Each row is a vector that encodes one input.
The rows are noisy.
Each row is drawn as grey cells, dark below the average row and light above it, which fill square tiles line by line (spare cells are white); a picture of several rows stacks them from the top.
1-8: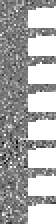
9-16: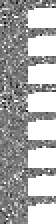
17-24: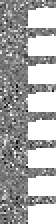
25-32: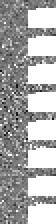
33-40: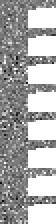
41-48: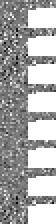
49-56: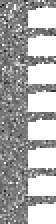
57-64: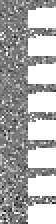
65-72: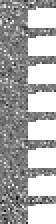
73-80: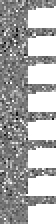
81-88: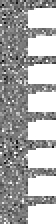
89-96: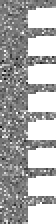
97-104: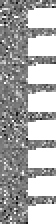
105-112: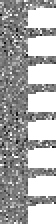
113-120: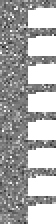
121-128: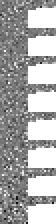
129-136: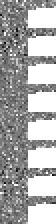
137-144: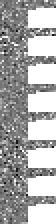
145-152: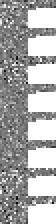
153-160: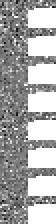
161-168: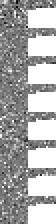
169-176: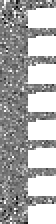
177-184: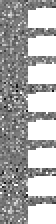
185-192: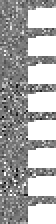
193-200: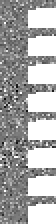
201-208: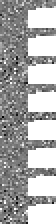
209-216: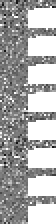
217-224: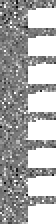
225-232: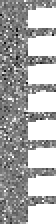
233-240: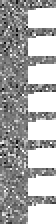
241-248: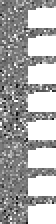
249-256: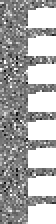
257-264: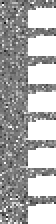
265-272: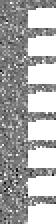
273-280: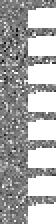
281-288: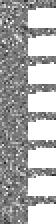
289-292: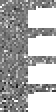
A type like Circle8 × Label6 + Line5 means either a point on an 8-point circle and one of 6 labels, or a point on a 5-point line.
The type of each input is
(Circle11 + Unit) × Line10 + Line9.
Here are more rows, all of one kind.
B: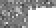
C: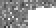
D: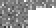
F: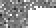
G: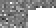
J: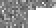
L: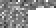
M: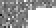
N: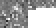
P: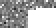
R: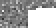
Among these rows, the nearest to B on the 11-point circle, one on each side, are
M and P.
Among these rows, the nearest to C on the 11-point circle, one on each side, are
G and L.
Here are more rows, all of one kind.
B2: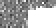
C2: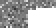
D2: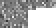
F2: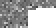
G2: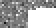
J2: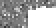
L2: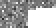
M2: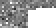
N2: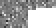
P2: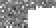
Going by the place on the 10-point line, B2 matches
D2, L2 and N2.
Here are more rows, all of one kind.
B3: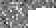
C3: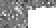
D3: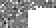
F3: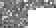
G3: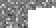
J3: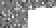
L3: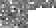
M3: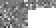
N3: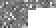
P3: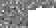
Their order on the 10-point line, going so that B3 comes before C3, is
F3, D3, B3, C3, J3, G3, M3, N3, P3, L3.
